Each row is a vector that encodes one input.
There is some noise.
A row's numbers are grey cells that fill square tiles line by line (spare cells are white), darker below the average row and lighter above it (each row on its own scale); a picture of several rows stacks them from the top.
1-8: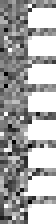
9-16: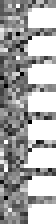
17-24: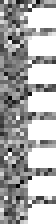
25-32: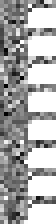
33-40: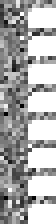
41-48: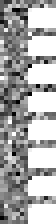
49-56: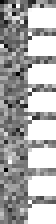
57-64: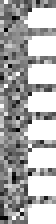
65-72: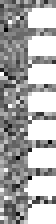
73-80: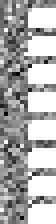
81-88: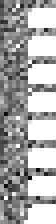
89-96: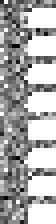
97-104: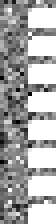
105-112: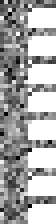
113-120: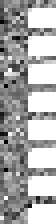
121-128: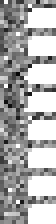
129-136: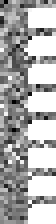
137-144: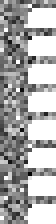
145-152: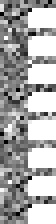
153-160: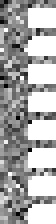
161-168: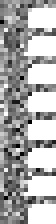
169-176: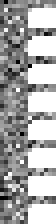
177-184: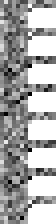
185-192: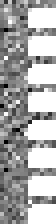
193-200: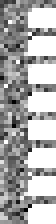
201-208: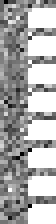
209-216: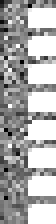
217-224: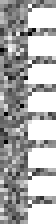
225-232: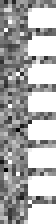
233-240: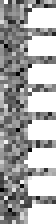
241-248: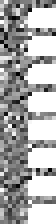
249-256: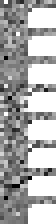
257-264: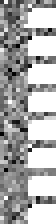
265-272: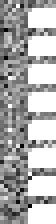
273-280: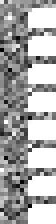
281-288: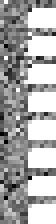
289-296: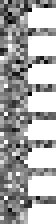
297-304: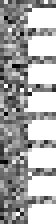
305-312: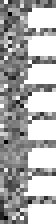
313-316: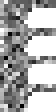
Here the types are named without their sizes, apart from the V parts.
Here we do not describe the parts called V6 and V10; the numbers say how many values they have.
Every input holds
either a point on a circle and a true/false value, or a value of V6 and a value of V10.
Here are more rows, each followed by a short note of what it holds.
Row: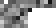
a point on a circle and a true/false value
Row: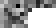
a point on a circle and a true/false value
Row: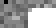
a value of V6 and a value of V10
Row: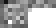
a value of V6 and a value of V10
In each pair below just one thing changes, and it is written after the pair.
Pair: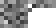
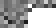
the place on the circle
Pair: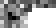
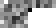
the place on the circle
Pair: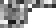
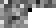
the true/false value
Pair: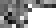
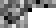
the true/false value
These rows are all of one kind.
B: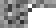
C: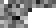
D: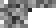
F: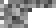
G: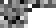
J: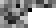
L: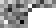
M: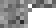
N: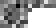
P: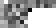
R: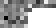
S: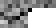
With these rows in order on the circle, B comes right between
G and S.
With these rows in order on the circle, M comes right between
D and N.
